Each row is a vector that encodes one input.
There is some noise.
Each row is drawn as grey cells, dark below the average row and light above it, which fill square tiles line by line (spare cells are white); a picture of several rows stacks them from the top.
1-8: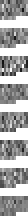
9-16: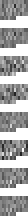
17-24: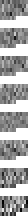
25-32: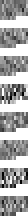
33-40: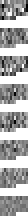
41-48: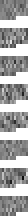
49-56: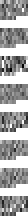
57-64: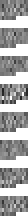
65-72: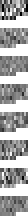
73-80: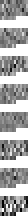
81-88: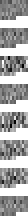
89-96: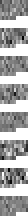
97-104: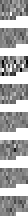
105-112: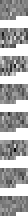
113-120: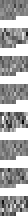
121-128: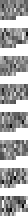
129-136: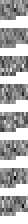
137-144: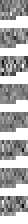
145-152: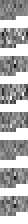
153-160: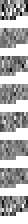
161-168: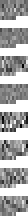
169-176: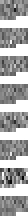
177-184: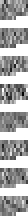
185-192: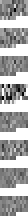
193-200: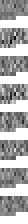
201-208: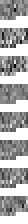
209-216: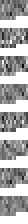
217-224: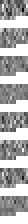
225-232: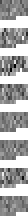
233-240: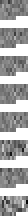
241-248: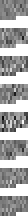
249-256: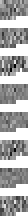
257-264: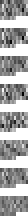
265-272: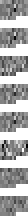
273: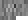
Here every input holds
either a point on a 10-point circle, or a point on an 11-point circle and a true/false value, or a fixed value.
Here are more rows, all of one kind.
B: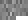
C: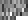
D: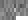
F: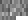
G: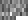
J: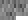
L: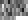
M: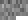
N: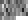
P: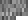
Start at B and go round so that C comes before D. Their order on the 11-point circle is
B, C, M, P, L, J, D, F, G, N.
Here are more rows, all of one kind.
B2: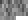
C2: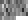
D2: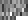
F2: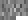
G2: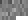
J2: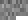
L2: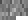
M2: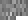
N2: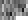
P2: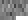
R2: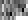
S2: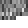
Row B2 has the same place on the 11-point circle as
N2 and R2.
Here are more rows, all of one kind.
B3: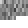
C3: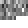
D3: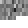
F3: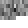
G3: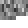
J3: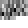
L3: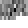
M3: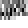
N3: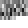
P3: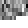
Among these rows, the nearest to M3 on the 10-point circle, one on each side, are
B3 and N3.
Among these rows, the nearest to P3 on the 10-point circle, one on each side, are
J3 and N3.
